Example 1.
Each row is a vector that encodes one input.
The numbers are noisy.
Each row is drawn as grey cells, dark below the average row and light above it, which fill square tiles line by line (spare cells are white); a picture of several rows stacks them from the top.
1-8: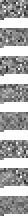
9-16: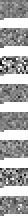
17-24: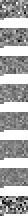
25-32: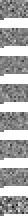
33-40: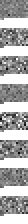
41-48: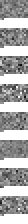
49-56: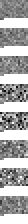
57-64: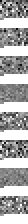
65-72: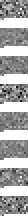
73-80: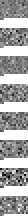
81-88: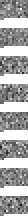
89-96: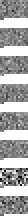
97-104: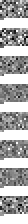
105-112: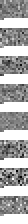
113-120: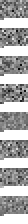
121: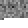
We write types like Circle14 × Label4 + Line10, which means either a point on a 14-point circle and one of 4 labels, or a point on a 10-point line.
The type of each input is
Label4 × Line5 × Tree10.
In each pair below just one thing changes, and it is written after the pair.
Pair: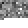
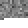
the label
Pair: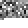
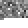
the node of the tree
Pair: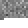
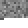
the place on the 5-point line
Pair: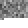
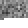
the node of the tree
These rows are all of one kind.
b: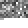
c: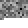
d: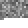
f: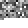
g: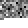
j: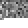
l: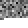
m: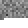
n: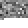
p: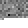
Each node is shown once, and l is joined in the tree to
b.
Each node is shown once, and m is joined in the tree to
c.
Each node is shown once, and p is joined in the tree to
f.
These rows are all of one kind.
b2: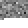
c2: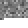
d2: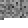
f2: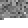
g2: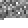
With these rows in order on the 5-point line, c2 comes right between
f2 and g2.
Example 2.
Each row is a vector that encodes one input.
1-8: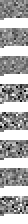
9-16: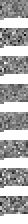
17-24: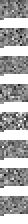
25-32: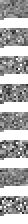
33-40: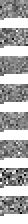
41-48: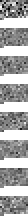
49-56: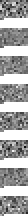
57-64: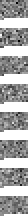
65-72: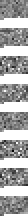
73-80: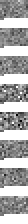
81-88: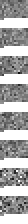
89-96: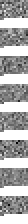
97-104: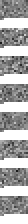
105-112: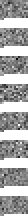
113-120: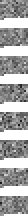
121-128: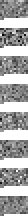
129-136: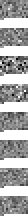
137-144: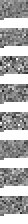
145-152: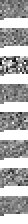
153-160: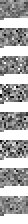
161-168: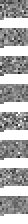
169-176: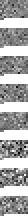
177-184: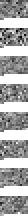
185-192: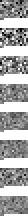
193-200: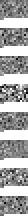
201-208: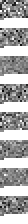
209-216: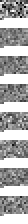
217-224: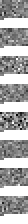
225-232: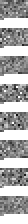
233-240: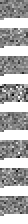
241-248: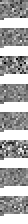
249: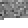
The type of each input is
Label4 × Line5 + Tree10.
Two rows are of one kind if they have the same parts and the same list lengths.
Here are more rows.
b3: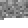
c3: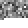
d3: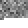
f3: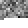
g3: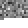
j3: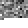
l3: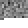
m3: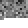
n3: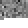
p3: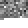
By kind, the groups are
b3, d3, p3
c3, f3, g3, j3, l3, m3, n3

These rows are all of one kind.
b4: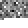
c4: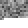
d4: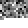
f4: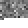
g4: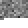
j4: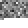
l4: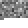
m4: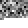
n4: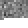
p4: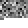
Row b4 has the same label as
g4 and p4.
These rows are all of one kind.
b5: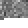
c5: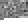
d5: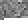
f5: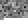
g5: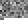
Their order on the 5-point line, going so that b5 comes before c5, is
g5, f5, b5, c5, d5.
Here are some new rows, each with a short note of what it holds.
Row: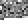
one of 4 labels and a point on a 5-point line
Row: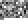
one of 4 labels and a point on a 5-point line
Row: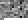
a node of a 10-node tree
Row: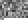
a node of a 10-node tree
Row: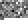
one of 4 labels and a point on a 5-point line
